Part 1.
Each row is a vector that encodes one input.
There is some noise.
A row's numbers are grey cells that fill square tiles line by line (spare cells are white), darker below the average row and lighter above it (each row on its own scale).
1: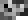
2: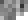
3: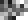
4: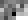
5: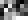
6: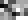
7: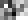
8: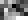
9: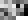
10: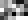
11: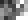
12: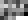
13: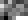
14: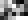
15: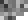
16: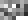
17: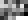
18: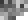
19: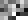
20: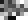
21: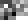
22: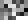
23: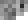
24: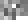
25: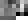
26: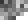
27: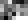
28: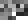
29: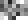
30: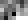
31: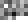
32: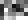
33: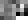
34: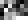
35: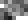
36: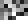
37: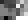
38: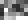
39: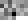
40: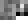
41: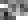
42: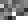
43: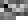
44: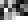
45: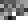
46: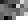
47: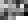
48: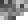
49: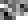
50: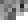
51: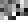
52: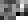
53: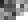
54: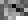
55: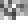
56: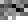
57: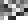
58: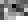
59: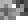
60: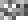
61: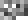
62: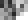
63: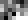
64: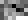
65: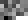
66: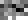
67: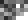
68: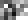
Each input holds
either a point on a 5-point line, or four true/false values.
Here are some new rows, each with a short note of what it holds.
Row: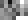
four true/false values
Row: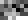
a point on a 5-point line
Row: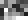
a point on a 5-point line
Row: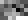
a point on a 5-point line
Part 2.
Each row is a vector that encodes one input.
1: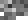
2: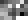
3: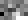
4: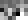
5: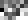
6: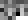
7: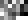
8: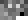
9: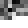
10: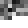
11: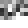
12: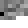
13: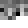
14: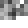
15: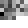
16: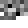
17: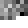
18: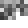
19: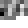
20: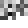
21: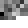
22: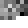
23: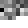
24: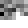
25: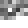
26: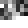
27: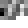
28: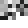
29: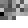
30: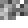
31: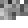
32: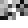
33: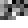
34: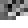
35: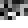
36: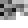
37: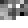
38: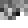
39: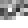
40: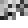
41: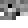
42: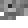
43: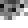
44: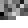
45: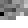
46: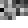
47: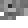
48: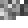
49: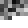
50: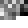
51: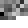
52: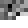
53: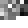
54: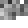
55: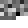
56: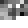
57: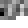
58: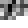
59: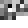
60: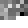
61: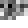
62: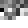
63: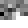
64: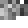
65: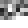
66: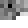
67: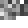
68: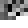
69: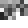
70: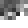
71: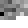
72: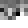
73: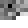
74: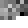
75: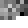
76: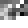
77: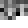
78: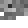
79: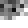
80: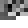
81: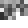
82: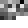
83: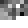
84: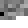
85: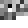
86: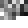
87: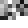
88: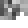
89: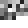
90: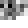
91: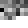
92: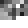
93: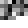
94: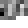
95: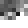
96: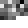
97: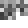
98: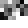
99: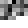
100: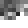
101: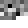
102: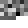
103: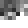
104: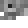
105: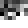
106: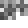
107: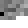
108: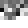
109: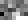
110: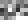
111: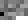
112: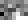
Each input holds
either a point on an 8-point line, or four true/false values.
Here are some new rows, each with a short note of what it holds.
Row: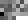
four true/false values
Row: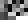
four true/false values
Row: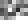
four true/false values
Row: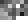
a point on an 8-point line
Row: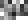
a point on an 8-point line
